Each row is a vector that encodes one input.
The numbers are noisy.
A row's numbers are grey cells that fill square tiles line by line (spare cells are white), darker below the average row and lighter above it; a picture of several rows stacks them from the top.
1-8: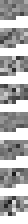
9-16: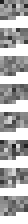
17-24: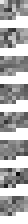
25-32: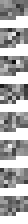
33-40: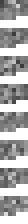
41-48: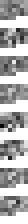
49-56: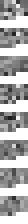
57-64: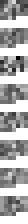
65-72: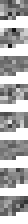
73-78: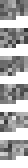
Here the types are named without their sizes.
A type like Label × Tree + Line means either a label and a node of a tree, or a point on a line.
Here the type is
Bool × Bool × Bool + Circle + Unit.
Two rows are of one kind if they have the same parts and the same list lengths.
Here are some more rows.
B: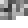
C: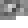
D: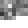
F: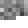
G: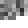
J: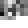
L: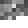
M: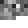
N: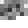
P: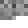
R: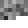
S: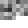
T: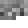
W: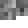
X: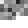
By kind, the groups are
B, S, X
C, D, G, J, L, M, P, W
F, N, R, T

